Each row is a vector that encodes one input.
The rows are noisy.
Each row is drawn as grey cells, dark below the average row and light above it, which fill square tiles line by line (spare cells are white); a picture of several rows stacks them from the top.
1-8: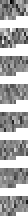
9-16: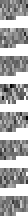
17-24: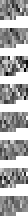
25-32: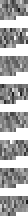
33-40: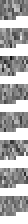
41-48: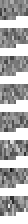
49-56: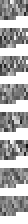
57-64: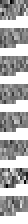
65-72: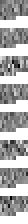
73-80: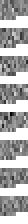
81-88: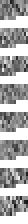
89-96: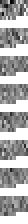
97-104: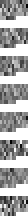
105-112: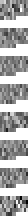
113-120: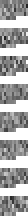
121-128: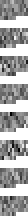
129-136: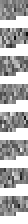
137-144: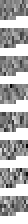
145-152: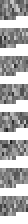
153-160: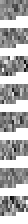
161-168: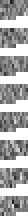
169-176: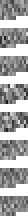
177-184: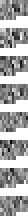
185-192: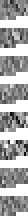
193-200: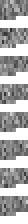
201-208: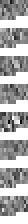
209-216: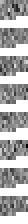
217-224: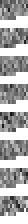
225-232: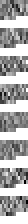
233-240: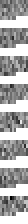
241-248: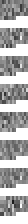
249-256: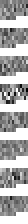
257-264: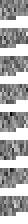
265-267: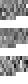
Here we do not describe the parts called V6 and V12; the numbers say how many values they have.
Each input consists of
either a point on an 8-point circle, a true/false value and a value of V6, or a value of V12.
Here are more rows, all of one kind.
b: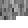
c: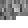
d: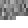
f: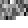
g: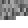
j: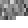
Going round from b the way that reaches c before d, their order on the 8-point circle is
b, j, c, g, d, f.
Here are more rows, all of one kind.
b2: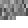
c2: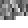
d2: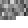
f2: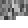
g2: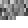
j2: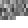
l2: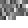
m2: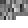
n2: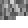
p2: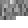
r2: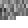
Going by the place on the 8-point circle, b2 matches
d2, f2, g2 and n2.
